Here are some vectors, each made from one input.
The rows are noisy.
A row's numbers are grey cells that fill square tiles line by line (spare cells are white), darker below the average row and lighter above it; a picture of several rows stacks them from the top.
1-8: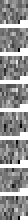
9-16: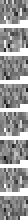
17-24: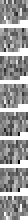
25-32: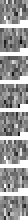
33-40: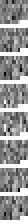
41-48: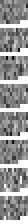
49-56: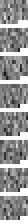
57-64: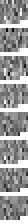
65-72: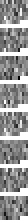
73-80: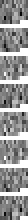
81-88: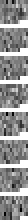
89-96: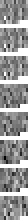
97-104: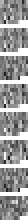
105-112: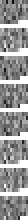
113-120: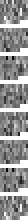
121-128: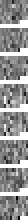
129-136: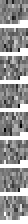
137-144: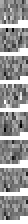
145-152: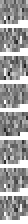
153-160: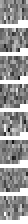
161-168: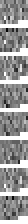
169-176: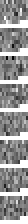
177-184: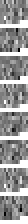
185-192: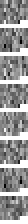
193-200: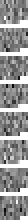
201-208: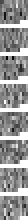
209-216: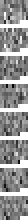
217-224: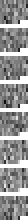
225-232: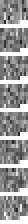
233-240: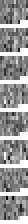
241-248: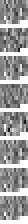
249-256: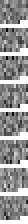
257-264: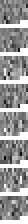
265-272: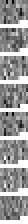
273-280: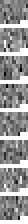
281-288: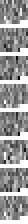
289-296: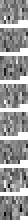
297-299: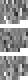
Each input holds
a point on an 11-point line, together with either a point on a 6-point circle, or a fixed value.
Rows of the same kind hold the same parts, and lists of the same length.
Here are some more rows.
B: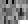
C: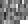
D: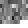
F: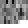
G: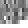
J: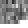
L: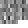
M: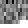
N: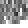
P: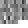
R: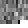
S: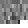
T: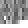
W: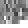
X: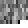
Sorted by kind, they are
B, C, D, F, J, M, R, S, X
G, L, N, P, T, W

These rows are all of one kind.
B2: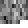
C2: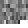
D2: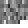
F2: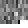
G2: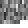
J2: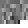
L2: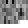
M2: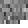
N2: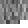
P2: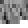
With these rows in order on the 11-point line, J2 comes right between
C2 and M2.
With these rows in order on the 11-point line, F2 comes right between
B2 and L2.
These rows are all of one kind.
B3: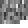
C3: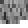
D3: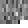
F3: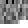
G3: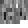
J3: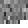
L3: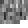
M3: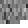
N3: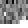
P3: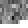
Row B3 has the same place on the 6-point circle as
G3 and L3.
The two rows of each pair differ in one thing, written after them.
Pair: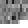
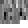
the place on the 6-point circle
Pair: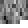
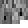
the place on the 6-point circle
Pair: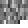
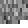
the place on the 11-point line
